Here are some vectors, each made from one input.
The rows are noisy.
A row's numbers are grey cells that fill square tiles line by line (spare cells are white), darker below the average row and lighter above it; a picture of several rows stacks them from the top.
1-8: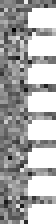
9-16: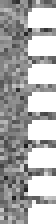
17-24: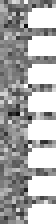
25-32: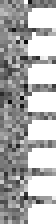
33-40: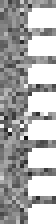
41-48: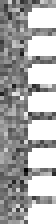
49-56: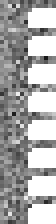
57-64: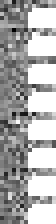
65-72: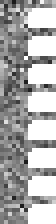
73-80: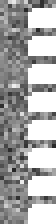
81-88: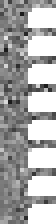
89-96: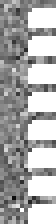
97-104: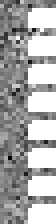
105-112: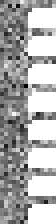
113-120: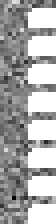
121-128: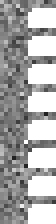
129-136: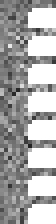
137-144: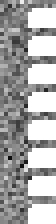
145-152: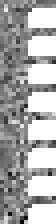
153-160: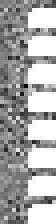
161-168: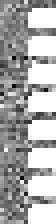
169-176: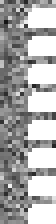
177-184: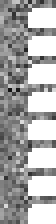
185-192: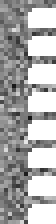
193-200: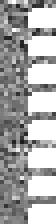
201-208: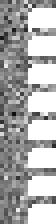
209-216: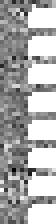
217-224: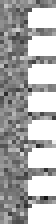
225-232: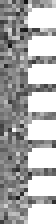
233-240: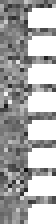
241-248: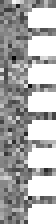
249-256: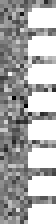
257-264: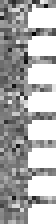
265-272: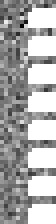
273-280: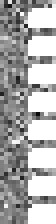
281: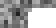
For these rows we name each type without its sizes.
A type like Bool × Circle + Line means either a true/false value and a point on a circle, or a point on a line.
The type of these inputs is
Bool × Bool × Bool × Bool × Line + Label.
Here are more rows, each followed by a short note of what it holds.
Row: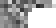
a label
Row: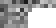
a label
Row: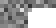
a point on a line and four true/false values
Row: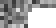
a label
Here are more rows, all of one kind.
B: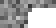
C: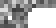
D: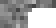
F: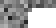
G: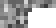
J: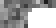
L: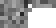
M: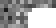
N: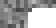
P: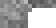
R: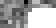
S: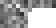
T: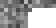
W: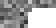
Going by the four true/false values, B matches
C, D, N and R.
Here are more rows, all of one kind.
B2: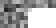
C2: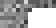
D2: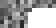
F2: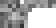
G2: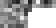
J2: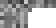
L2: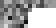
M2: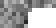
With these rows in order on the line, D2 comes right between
C2 and G2.
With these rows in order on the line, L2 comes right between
B2 and M2.
